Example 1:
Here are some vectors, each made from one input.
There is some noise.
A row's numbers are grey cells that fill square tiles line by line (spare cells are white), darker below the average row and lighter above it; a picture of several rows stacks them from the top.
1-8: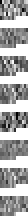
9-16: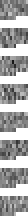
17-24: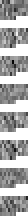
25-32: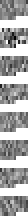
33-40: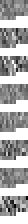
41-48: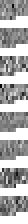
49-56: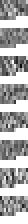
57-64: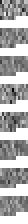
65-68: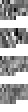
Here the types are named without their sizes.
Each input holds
either a label, or a point on a line.
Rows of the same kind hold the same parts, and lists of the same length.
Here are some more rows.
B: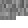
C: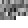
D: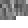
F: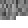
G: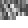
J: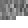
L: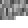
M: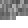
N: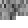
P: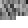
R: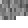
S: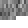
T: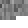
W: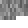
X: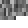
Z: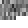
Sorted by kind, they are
B, C, D, G, J, N, R, T, W, X, Z
F, L, M, P, S

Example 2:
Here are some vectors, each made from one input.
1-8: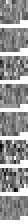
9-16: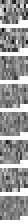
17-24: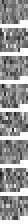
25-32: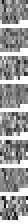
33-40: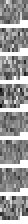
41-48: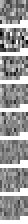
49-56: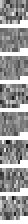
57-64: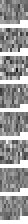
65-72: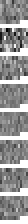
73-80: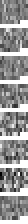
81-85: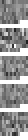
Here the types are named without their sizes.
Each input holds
a list of points on a line.
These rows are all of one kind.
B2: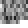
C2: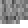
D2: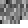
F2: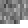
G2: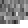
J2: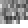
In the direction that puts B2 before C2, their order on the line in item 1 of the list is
J2, B2, C2, F2, D2, G2.
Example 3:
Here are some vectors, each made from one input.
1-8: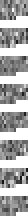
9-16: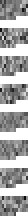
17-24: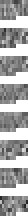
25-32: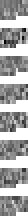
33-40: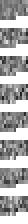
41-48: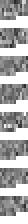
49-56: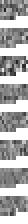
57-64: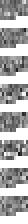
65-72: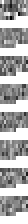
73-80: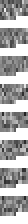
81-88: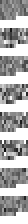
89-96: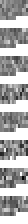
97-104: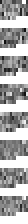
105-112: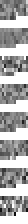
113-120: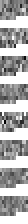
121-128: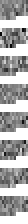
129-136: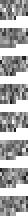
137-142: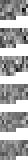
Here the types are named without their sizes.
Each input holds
a list of points on a line.
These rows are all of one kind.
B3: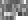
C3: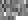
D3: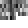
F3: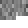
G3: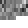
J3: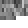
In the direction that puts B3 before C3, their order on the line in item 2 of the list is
B3, D3, F3, C3, J3, G3.
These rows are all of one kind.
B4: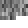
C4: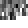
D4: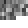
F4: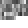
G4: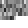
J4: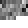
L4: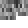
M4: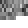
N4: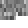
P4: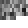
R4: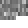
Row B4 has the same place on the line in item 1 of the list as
C4, D4 and M4.
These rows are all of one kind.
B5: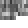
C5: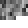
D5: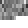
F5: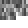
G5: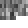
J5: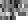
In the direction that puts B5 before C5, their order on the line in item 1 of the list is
J5, F5, G5, B5, C5, D5.
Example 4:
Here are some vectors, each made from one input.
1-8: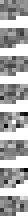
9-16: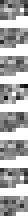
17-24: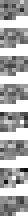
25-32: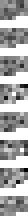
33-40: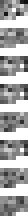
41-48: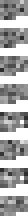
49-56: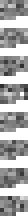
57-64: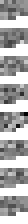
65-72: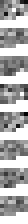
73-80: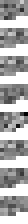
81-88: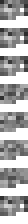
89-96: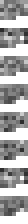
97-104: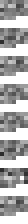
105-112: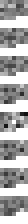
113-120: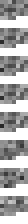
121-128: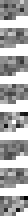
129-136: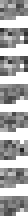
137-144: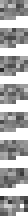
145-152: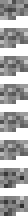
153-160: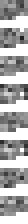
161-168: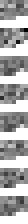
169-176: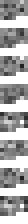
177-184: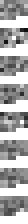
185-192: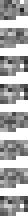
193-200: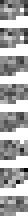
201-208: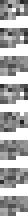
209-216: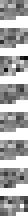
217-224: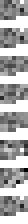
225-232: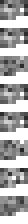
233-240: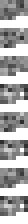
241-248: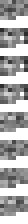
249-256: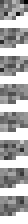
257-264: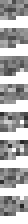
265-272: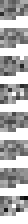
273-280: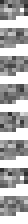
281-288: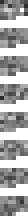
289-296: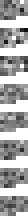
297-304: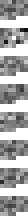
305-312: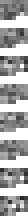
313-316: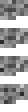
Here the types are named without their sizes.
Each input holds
either a point on a circle, or a point on a line.
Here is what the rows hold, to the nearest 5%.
About 75% of them hold a point on a circle. The rest hold a point on a line.
